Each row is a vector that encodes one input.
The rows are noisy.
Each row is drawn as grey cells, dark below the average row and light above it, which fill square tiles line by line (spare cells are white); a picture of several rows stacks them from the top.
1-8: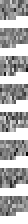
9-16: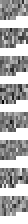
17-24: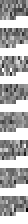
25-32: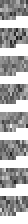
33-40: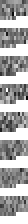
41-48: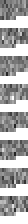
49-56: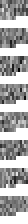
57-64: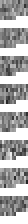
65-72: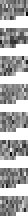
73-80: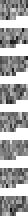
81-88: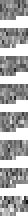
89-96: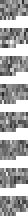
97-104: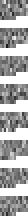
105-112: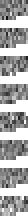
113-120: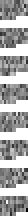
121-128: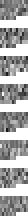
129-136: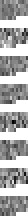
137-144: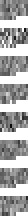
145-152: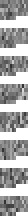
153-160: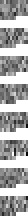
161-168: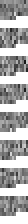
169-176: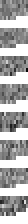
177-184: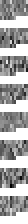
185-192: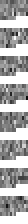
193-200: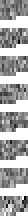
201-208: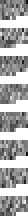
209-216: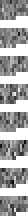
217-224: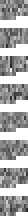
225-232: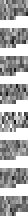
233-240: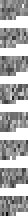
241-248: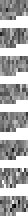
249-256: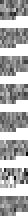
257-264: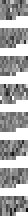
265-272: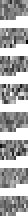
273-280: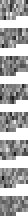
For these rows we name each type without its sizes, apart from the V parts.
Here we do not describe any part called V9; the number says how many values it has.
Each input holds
a list of items, each either a label and a value of V9, or a point on a line.
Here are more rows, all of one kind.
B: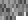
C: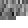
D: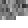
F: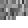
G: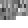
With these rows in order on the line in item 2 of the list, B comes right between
C and G.
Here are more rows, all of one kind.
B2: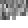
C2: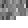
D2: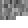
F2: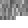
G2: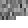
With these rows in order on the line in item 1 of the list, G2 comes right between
B2 and D2.
